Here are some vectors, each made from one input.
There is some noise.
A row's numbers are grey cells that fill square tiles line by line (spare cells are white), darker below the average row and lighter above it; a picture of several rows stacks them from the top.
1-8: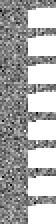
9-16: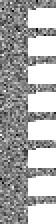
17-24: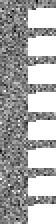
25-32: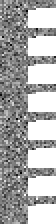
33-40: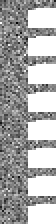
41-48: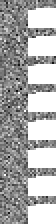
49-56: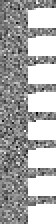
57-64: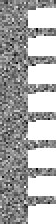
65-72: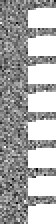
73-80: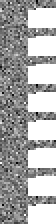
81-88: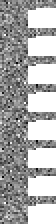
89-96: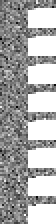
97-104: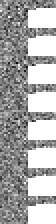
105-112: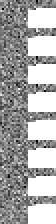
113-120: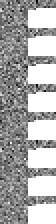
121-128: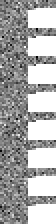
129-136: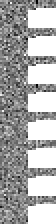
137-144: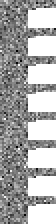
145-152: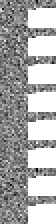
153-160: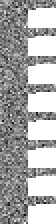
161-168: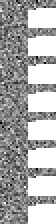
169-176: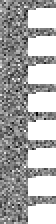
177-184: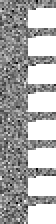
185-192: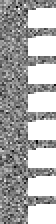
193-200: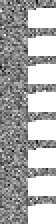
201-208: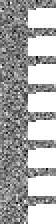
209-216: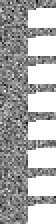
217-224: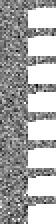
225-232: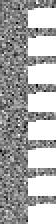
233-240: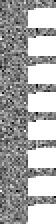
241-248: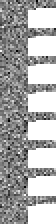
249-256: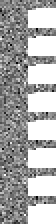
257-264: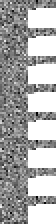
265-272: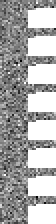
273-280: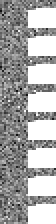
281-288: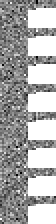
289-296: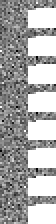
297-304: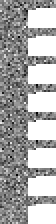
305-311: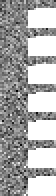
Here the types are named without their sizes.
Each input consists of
either a point on a circle, or a list of points on a line.
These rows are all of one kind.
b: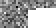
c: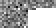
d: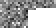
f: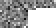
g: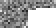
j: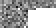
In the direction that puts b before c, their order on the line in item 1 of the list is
b, c, j, g, f, d.
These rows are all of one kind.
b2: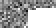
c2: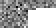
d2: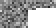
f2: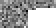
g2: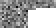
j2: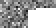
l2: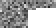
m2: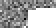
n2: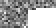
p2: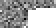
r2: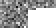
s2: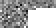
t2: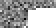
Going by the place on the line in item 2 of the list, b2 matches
m2, n2, p2 and t2.
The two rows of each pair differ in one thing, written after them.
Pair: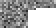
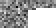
the place on the line in item 1 of the list
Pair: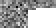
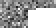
the place on the line in item 1 of the list
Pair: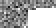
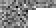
the place on the line in item 2 of the list
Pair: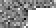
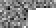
the place on the line in item 1 of the list
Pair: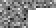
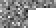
the place on the line in item 2 of the list
